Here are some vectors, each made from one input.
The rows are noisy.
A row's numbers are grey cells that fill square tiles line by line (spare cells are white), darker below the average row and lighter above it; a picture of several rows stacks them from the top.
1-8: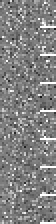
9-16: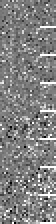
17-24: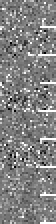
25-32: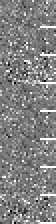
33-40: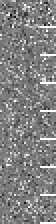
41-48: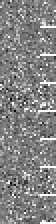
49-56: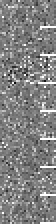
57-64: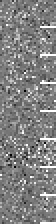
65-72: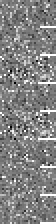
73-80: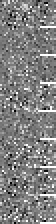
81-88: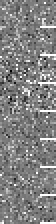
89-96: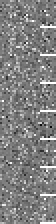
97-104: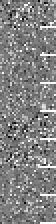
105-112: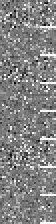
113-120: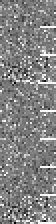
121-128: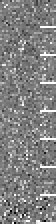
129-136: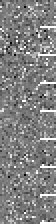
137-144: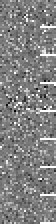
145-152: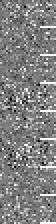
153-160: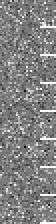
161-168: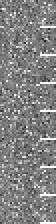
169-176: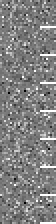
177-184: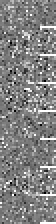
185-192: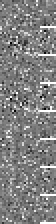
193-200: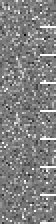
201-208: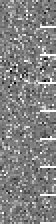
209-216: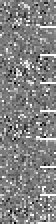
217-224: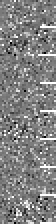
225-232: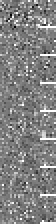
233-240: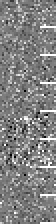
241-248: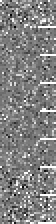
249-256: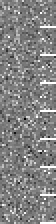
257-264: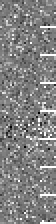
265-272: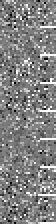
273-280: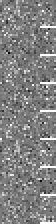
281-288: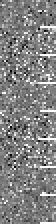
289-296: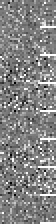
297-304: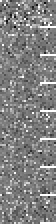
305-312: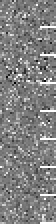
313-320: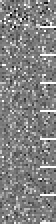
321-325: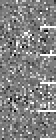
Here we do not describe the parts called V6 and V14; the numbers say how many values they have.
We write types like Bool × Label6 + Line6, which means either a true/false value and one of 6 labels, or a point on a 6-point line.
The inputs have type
((Bool × Bool × Bool + Unit) × Line8 + V6) × V14.
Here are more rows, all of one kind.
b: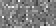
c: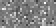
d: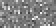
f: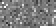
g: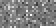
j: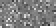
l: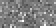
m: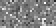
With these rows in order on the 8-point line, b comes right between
d and g.
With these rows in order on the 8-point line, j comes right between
c and g.
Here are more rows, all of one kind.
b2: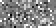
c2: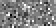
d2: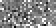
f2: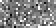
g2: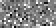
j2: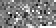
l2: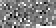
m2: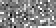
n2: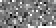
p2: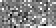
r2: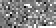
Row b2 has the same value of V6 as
d2, f2, g2 and l2.
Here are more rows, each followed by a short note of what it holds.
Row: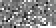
a value of V6 and a value of V14
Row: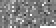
a point on an 8-point line and a value of V14
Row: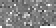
a point on an 8-point line, three true/false values and a value of V14
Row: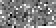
a value of V6 and a value of V14
